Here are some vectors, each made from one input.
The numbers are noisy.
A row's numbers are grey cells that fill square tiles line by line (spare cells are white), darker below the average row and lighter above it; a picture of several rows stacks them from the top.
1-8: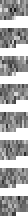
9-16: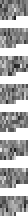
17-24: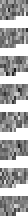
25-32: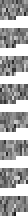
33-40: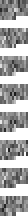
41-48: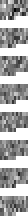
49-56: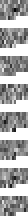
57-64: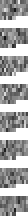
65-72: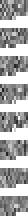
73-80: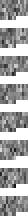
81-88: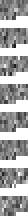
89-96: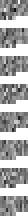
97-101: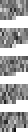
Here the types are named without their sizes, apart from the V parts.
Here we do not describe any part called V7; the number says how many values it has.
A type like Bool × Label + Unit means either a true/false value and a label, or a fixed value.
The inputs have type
Bool × (Line + V7).
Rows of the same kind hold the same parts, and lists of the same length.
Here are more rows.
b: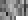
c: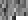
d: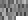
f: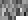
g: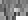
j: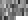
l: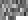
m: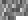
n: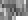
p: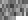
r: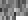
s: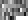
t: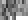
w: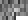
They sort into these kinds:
b, d, f, l, m, n, s
c, g, j, p, r, t, w

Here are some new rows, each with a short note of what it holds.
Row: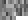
a true/false value and a value of V7
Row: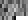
a point on a line and a true/false value
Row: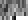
a point on a line and a true/false value
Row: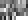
a true/false value and a value of V7
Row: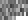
a point on a line and a true/false value
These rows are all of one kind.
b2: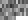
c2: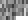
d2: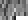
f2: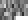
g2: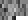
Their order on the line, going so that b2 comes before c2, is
d2, g2, f2, b2, c2.
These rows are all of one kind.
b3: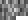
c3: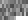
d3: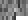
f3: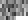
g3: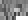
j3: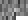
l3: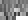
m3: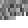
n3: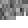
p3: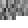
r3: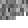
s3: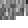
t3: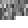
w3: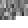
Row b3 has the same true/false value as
d3, g3, j3 and l3.
